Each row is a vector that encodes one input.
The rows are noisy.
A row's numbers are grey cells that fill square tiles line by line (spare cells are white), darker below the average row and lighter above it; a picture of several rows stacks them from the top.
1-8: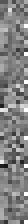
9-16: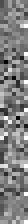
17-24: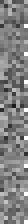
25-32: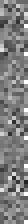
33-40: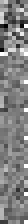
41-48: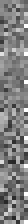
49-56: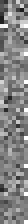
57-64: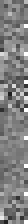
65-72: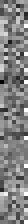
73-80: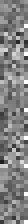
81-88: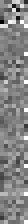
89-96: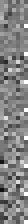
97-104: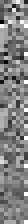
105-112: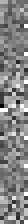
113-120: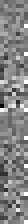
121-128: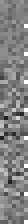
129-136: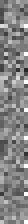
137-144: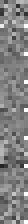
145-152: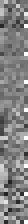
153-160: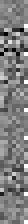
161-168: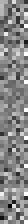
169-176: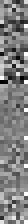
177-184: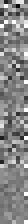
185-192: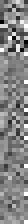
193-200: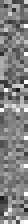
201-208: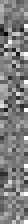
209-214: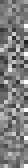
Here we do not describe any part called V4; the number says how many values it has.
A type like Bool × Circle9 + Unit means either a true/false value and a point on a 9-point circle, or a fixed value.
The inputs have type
Line5 × List2(V4) + Tree9 × Tree9.
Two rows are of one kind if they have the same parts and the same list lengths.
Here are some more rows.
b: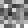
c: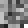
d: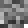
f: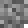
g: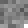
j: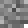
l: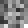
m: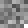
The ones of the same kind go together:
b, c, d
f, l, m
g
j

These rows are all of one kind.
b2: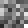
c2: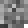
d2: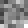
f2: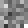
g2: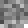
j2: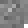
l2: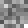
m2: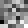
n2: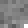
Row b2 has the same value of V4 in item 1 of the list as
j2, m2 and n2.
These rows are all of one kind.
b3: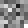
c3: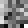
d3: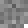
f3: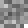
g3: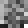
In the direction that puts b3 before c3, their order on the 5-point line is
d3, f3, g3, b3, c3.
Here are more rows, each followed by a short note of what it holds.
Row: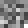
a node of each of two 9-node trees
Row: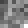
a point on a 5-point line, together with a list of two items
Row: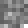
a point on a 5-point line, together with the empty list
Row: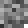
a point on a 5-point line, together with a list of one item
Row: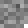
a point on a 5-point line, together with a list of two items
